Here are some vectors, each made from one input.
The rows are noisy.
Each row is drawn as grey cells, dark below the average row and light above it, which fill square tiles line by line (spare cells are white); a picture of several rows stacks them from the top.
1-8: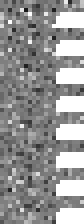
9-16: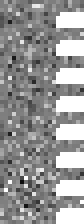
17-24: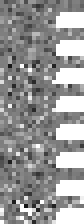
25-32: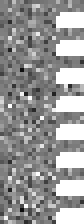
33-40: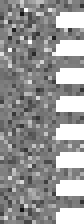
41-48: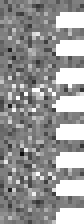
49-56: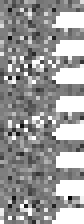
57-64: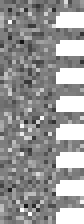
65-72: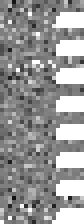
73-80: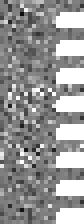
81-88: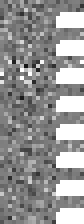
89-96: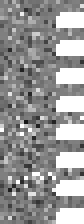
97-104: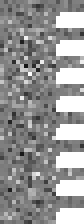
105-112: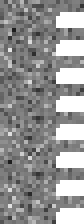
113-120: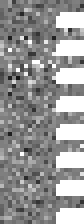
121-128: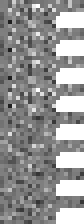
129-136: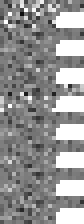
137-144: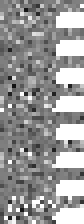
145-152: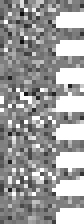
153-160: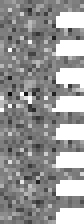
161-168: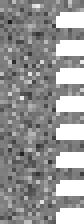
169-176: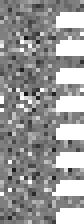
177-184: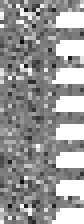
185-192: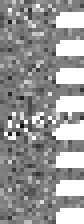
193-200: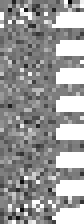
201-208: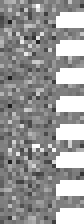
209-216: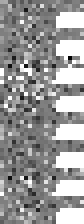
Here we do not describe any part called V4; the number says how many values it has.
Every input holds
a true/false value and a value of V4, together with either a point on a 5-point line, or a point on a 6-point line.
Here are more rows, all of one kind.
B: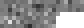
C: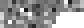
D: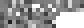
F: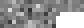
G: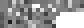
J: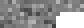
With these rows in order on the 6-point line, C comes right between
D and G.
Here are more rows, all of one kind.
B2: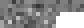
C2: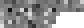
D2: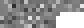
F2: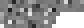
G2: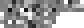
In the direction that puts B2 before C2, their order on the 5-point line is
D2, B2, F2, G2, C2.
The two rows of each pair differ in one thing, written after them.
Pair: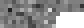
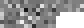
the true/false value
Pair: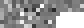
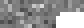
the value of V4
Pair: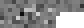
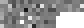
the true/false value
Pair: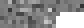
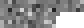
the place on the 5-point line
